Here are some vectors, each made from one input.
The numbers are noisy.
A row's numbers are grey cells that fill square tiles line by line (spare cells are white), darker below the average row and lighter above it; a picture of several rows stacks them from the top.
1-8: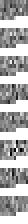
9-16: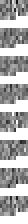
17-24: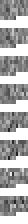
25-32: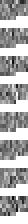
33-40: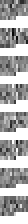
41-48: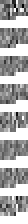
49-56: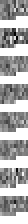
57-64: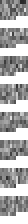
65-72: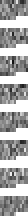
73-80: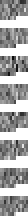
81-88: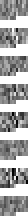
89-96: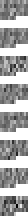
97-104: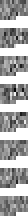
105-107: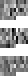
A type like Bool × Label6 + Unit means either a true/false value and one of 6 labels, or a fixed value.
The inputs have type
Line8 + Line10.
